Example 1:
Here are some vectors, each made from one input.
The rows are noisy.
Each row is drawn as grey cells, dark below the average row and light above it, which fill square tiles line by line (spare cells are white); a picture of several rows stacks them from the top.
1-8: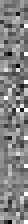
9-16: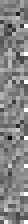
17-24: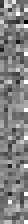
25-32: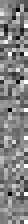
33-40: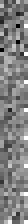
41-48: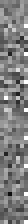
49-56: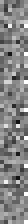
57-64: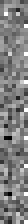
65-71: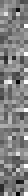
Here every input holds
a point on an 8-point line and a true/false value.
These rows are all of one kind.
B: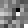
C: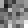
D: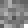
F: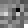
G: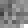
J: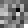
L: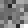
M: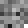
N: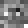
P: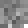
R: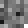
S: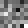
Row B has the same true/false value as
L, P and R.
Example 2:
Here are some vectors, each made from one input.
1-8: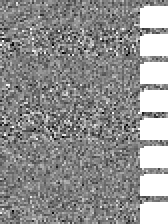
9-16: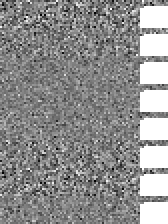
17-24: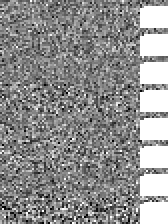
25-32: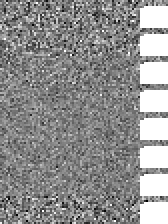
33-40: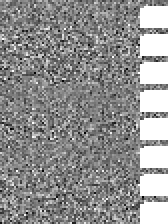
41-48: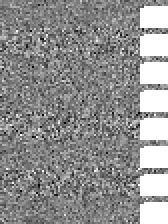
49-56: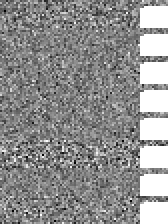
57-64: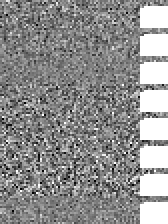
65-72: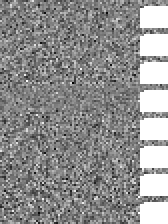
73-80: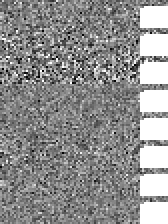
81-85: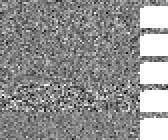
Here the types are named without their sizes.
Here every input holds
either a point on a circle, or a point on a line.
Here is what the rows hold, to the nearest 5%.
About 40% of them hold a point on a circle. The rest hold a point on a line.
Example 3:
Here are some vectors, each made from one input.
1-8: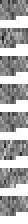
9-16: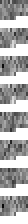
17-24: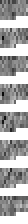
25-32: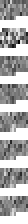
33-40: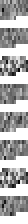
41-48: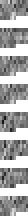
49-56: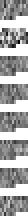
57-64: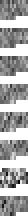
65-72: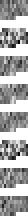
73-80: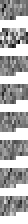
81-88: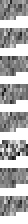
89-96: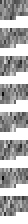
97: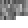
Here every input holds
a list of up to two points on a 5-point line.
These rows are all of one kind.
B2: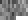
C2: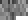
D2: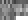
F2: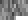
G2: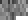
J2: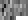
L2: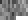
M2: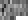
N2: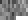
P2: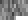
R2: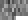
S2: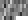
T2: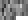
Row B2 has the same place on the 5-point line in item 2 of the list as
J2, L2, N2 and S2.
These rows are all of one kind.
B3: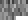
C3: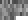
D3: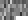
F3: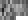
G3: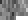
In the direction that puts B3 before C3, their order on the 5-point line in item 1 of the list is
B3, G3, C3, D3, F3.
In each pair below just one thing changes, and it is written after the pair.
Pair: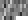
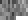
the place on the 5-point line in item 1 of the list
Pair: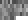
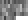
the place on the 5-point line in item 2 of the list
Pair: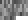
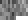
the place on the 5-point line in item 1 of the list
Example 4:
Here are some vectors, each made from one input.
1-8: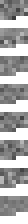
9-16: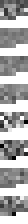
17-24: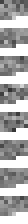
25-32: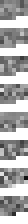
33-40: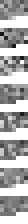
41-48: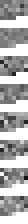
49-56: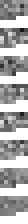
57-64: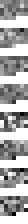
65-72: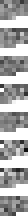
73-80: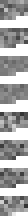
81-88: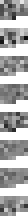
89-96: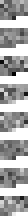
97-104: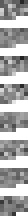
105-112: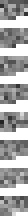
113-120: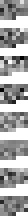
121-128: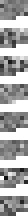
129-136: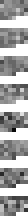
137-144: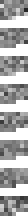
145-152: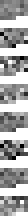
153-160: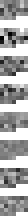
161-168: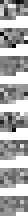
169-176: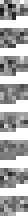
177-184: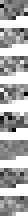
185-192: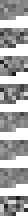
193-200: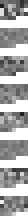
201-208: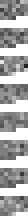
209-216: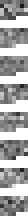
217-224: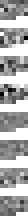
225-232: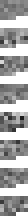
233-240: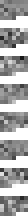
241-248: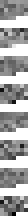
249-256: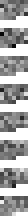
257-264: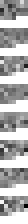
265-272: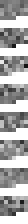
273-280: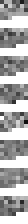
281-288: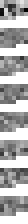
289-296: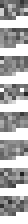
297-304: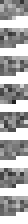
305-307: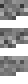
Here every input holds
a point on a 5-point line and a true/false value.
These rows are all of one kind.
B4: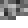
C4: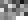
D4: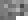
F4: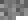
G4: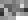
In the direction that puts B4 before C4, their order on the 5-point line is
B4, F4, G4, C4, D4.
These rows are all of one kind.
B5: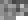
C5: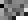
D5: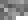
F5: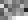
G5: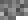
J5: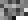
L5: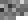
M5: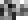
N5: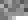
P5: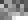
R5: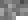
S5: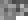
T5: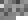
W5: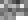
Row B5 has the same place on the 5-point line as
G5, L5 and S5.
